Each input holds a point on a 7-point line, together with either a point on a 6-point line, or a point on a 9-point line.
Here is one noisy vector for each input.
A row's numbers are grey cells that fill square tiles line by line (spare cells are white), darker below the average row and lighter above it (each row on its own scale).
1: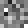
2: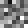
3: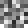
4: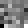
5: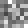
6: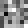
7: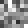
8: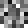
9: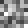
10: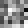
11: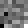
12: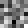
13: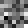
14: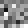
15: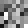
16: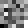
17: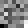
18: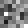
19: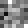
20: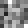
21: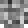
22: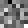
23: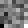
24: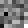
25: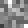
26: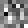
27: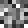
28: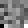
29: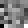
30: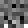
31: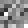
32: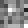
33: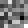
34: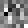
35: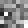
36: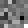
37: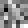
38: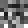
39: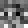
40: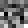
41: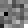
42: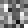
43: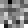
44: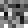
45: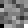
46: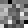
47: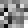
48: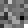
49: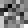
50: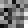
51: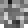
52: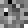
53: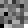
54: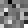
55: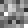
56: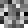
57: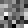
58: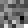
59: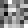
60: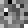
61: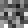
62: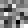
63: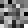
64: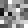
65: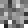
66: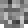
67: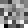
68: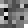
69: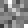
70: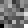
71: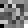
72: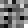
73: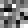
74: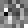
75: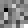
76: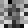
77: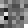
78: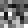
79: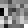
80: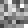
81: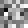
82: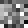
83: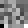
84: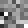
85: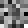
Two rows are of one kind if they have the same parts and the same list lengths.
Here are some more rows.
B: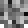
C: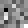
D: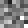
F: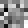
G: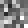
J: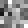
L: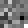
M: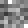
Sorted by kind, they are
B, D, G
C, F, J, L, M

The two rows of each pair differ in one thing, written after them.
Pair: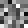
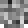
the place on the 7-point line
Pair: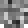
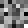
the place on the 7-point line
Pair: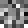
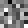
the place on the 6-point line
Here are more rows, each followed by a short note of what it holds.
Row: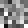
a point on a 6-point line and a point on a 7-point line
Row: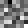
a point on a 6-point line and a point on a 7-point line
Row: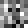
a point on a 6-point line and a point on a 7-point line
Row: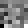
a point on a 7-point line and a point on a 9-point line
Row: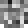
a point on a 6-point line and a point on a 7-point line
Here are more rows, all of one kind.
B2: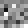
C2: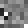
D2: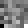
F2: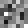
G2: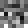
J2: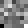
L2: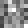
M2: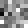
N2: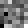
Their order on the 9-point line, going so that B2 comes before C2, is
B2, L2, M2, D2, J2, N2, F2, C2, G2.
